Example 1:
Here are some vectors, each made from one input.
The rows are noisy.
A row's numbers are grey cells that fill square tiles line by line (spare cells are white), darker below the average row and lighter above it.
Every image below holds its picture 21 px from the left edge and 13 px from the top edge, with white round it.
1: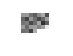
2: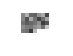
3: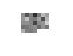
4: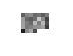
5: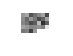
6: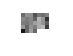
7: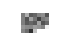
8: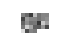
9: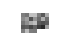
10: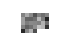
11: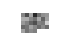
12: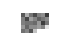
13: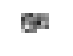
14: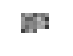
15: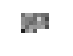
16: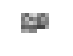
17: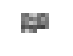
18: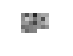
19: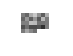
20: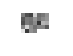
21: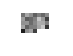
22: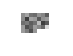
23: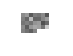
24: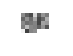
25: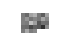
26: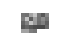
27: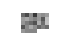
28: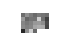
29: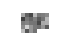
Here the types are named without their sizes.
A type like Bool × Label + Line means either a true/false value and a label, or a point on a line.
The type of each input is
Label.
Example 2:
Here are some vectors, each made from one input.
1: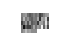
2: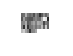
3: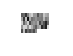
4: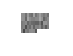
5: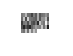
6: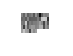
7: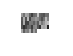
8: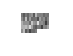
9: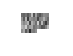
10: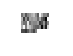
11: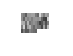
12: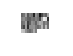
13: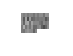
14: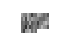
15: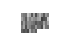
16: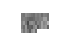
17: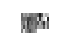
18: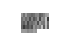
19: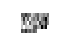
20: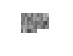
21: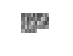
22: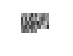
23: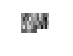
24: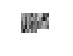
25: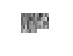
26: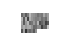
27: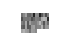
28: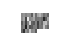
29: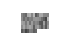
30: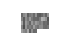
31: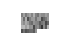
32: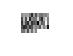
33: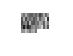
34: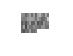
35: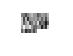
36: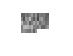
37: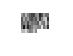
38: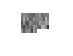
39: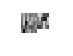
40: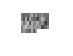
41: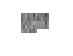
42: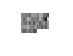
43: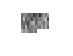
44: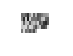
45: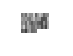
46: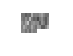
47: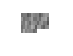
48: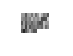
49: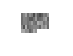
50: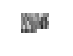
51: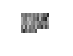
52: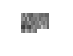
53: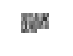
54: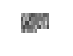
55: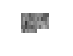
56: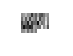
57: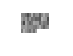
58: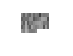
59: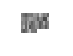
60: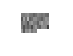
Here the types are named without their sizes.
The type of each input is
Line.
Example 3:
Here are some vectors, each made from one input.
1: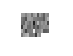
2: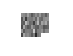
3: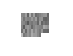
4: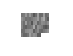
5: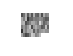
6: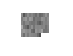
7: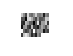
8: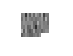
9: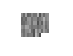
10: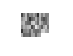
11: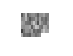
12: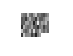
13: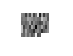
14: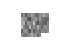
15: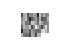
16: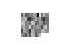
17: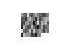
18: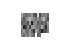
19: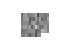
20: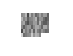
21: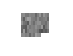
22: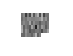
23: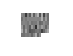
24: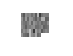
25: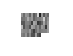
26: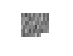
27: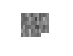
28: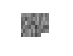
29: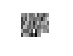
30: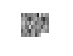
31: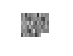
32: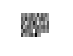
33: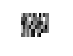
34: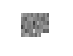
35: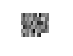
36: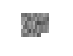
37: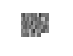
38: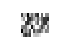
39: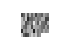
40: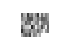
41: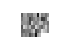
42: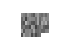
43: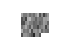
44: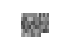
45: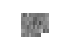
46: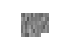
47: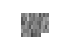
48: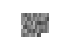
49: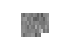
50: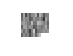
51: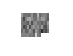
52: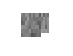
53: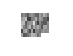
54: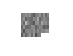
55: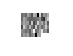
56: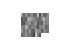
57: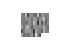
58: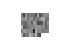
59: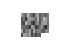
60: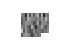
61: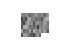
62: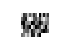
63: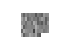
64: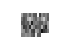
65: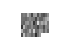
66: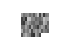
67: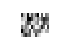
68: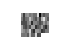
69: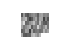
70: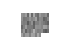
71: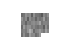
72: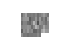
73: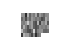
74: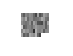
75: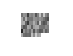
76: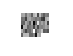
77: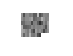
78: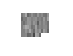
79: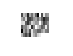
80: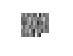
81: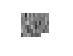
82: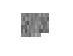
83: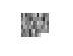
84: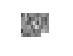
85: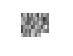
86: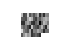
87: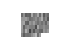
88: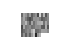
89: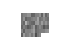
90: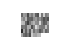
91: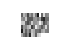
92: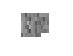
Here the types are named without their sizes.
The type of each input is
Tree.
